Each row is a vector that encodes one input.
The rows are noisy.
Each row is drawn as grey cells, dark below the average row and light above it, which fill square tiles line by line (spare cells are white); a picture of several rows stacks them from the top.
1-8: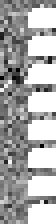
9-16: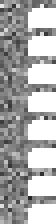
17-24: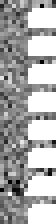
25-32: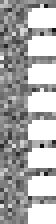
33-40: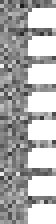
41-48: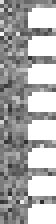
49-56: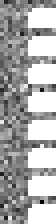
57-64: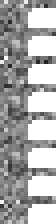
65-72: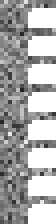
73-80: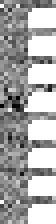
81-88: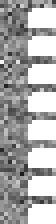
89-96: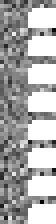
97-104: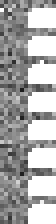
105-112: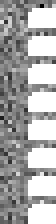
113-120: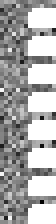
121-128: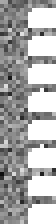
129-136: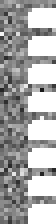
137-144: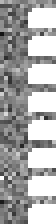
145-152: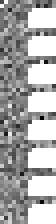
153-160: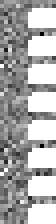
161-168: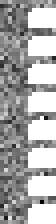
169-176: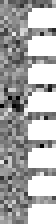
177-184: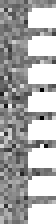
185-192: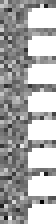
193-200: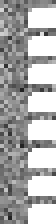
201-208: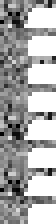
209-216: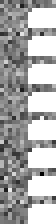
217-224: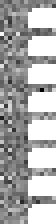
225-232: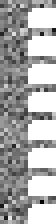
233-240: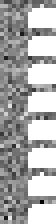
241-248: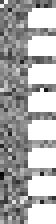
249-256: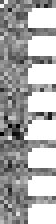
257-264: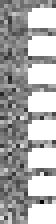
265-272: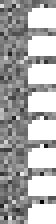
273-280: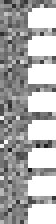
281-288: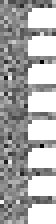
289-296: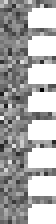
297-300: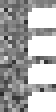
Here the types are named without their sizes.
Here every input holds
a list of points on a line.
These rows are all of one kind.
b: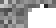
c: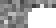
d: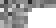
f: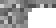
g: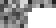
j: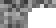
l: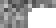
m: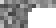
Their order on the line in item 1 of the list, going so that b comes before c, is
b, f, c, j, l, d, m, g.
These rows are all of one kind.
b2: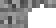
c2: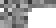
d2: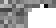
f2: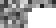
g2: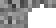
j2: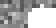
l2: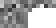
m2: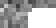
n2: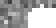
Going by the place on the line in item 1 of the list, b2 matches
g2, j2 and n2.
